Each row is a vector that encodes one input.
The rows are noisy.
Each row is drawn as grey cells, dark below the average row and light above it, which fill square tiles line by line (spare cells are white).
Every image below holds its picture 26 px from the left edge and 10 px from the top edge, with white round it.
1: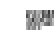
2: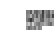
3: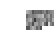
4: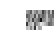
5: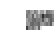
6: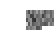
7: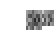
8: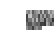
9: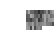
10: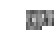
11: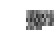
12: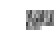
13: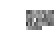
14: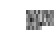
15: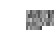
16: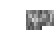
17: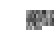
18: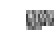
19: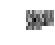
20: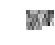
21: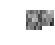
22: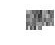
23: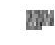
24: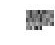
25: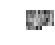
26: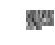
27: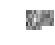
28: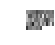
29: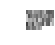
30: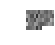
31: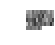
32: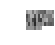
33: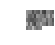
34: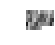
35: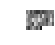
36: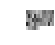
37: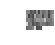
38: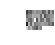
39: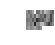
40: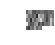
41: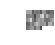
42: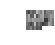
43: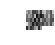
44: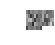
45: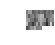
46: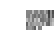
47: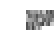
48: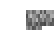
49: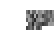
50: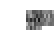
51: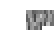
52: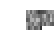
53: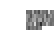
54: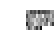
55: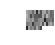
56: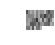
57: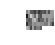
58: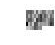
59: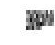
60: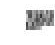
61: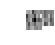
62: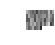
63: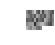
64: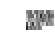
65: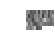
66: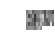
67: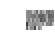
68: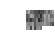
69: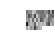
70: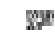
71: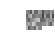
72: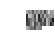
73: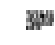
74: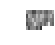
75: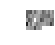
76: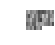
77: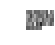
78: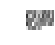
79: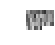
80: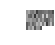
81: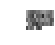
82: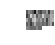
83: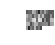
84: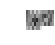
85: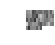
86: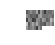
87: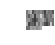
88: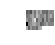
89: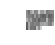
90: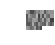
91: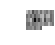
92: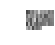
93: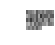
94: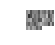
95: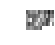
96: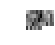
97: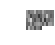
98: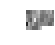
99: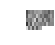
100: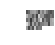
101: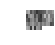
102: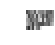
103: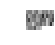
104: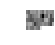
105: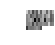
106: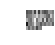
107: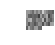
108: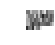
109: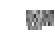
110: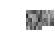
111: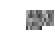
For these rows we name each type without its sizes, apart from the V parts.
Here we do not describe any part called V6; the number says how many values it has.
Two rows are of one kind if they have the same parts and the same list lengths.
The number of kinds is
2.
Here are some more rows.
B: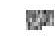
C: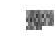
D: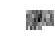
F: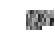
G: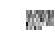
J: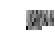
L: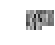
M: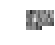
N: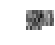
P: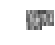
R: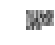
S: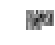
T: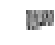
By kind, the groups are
B, C, D, F, J, L, M, N, P
G, R, S, T

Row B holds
a point on a line and a value of V6.
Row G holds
a point on a line and a node of a tree.
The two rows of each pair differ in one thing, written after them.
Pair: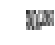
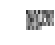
the place on the line
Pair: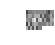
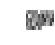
the node of the tree
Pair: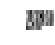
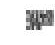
the node of the tree
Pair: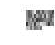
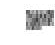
the node of the tree
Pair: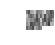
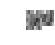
the place on the line
